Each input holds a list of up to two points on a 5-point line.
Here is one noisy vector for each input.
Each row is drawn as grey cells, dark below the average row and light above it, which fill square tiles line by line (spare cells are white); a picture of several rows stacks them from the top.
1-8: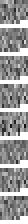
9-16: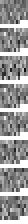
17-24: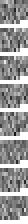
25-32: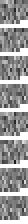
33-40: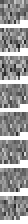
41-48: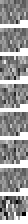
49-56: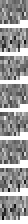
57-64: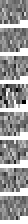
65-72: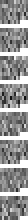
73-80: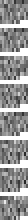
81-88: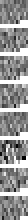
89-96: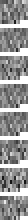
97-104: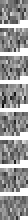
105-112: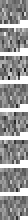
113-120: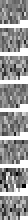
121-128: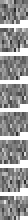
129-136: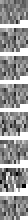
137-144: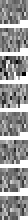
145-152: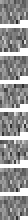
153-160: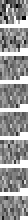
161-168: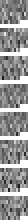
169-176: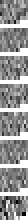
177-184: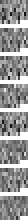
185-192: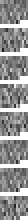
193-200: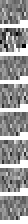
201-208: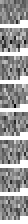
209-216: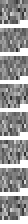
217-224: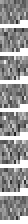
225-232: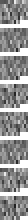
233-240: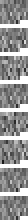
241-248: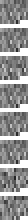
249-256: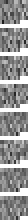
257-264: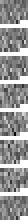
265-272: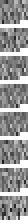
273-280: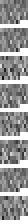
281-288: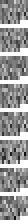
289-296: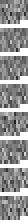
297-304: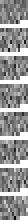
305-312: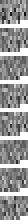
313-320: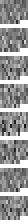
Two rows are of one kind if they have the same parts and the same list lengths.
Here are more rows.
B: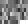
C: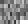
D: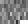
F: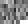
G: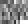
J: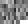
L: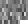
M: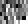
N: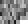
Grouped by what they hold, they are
B, D, F, J, L
C, G, N
M

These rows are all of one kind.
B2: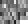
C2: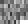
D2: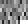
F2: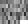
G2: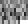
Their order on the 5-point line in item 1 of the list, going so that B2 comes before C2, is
B2, C2, F2, D2, G2.
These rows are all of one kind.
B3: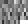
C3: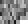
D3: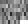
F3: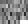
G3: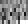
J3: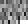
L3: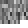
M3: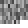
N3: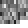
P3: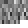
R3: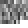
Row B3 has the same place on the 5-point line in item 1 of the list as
D3, F3, L3 and P3.
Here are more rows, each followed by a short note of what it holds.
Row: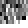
the empty list
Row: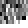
the empty list
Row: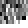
the empty list
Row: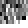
the empty list
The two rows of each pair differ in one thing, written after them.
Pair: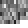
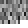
the place on the 5-point line in item 1 of the list
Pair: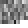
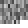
the place on the 5-point line in item 2 of the list
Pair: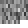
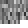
the place on the 5-point line in item 2 of the list
